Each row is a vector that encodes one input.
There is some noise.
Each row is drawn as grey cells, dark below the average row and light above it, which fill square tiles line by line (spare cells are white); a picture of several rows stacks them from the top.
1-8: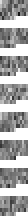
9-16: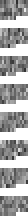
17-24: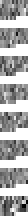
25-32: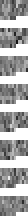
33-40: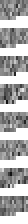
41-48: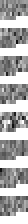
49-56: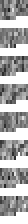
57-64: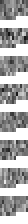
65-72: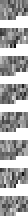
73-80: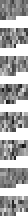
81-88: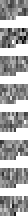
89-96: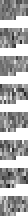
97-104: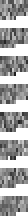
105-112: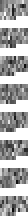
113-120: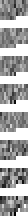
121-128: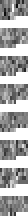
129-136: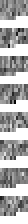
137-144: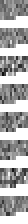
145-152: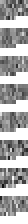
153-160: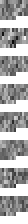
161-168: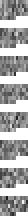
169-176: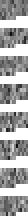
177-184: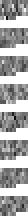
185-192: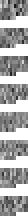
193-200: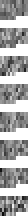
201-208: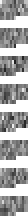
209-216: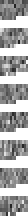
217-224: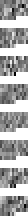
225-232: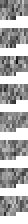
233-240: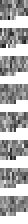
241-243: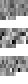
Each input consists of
either a point on a 13-point circle, or a point on a 9-point line, or a point on a 15-point line.
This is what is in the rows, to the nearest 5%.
About 40% of them hold a point on a 13-point circle. About 30% of them hold a point on a 9-point line. The rest hold a point on a 15-point line.
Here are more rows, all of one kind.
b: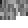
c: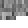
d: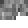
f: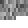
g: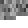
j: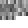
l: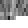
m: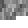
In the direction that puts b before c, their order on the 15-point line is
f, g, l, m, b, j, d, c.
